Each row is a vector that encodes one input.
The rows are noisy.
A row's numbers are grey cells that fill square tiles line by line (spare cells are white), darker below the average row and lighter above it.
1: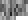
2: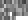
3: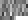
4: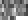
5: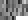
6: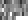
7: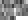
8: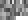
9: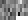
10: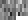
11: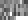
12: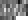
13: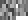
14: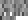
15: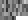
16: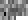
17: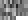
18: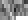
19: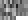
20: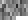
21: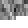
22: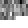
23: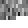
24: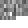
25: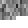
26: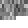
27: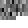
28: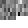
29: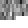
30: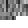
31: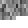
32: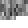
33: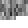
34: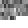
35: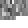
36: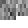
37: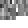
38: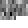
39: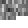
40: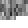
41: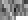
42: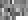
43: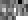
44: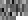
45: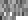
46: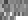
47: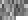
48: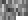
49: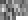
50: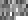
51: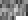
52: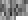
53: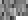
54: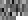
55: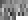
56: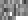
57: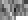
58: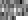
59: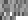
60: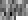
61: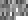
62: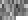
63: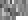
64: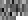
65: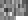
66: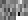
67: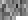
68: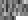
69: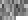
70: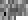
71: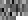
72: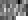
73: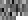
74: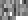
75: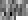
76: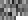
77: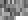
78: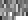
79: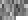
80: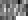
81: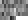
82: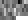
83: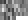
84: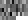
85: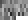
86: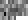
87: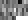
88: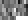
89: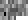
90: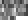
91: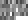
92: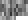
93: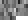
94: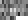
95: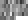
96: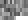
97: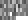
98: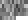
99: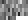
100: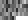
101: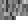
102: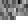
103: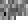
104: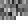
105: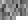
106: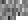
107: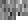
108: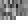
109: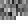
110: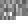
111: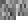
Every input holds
a point on a 9-point line, together with either a fixed value, or a node of an 11-node tree.
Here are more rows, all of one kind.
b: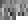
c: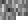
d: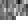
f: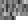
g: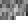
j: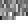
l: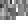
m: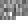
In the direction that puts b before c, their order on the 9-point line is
f, d, g, j, m, l, b, c.
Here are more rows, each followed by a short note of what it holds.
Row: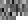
a point on a 9-point line
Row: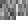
a point on a 9-point line and a node of an 11-node tree
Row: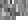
a point on a 9-point line and a node of an 11-node tree
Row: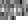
a point on a 9-point line and a node of an 11-node tree
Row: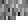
a point on a 9-point line and a node of an 11-node tree
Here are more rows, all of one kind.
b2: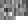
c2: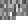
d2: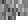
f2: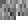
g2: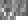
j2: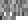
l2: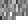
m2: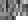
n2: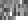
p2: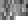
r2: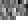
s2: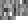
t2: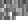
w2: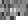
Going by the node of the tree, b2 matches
g2, p2 and r2.
